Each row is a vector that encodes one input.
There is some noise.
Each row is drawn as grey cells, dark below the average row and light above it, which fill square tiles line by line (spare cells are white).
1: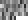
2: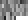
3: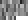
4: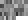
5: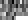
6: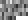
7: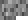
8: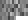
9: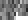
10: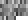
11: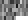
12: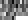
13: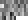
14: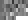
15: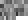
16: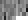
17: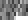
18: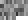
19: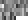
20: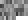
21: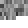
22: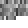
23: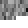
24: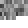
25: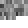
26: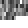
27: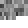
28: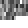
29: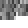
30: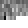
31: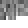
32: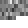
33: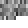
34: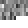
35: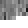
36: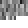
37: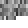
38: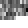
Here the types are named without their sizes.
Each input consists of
a point on a line, together with either a fixed value, or three true/false values.
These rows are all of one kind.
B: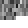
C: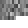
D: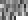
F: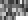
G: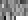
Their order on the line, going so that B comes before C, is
F, B, C, G, D.
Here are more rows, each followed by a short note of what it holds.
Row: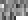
a point on a line and three true/false values
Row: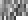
a point on a line
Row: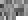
a point on a line
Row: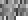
a point on a line
